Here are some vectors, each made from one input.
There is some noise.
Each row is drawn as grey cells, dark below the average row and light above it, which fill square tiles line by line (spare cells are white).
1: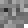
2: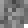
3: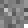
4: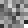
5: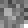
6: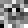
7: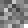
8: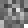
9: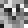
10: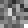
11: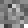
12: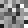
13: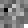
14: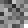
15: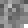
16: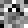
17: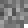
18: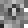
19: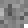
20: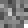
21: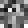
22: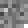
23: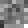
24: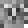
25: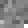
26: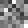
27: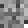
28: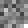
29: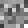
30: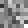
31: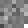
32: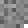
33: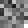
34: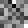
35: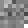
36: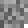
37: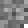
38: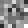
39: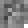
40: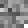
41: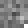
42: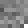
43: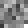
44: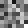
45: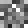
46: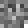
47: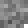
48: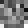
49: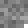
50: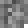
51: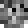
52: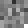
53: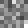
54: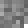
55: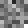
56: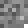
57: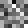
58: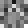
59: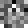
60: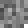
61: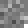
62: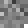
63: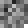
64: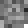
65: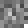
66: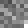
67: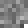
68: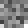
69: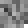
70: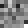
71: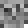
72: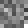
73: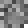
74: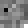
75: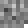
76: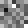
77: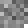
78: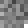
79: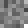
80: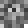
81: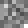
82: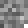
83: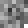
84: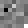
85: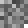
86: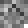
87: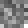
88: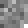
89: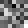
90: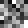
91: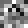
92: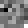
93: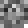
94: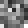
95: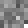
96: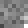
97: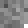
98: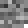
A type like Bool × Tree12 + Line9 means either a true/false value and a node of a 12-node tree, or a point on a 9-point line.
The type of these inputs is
(Bool × Bool × Bool + Tree9) × Label10.
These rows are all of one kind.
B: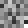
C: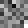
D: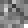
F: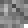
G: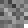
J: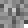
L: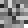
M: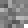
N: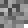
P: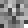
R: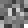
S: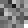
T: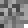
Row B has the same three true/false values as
P and T.
